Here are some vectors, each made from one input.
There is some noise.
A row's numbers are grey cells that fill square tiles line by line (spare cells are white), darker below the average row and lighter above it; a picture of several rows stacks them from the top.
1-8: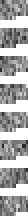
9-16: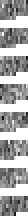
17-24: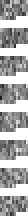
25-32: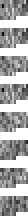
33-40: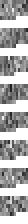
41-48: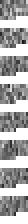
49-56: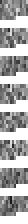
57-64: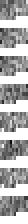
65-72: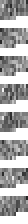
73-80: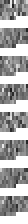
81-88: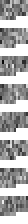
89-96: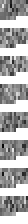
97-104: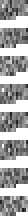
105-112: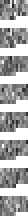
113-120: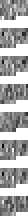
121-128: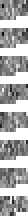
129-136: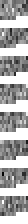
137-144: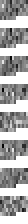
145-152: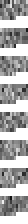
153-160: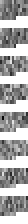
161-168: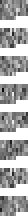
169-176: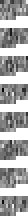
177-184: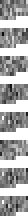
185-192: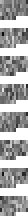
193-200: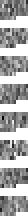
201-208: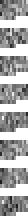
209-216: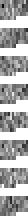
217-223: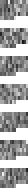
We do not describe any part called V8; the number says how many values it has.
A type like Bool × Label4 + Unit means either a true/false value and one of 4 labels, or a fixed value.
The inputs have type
Label9 + Line7 × List2(V8) + Line9.
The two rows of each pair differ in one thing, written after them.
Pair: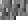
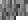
the value of V8 in item 1 of the list
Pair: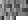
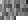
the value of V8 in item 1 of the list
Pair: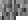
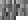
the value of V8 in item 1 of the list
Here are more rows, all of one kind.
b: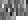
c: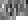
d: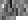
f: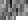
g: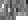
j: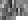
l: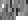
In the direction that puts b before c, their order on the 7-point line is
b, c, g, l, f, d, j.
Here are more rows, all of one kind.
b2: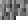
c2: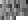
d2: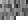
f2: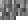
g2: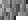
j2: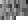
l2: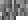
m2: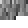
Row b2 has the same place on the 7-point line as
f2 and l2.
